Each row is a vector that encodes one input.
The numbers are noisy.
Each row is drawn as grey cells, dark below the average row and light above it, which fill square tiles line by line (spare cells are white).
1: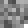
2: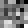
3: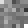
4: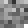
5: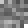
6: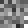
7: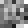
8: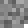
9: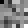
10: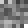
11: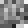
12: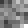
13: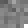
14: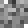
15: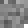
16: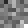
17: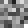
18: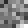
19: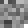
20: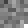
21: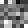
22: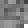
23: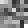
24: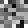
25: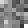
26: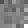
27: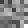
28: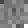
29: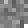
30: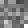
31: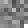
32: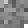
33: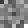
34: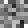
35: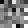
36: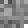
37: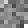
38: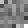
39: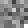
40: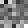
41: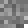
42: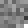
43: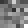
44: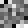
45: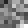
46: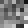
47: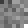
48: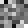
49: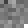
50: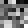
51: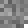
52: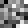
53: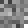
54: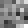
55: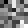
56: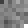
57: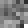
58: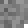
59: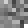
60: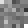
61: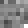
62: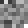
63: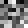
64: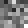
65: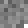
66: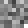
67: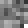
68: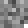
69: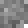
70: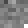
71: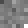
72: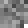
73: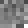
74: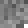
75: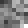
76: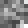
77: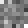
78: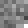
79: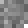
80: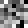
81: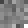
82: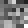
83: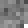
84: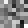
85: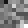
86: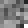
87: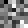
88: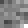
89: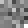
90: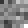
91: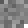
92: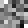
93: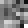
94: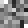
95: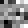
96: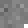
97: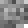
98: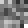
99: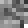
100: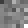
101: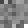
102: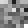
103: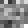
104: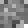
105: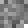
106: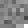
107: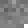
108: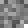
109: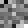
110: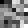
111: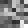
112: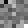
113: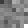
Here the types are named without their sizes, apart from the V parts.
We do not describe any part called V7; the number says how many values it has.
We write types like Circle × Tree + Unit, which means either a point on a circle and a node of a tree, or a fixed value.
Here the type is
Bool × Tree + V7.
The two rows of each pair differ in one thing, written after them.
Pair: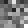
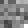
the node of the tree
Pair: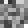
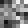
the true/false value
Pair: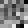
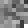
the node of the tree
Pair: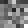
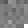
the true/false value
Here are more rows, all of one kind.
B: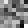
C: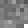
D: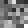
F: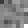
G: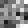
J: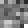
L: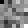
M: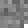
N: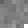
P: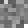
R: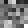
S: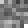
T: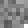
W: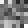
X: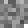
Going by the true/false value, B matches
L, M, P and T.
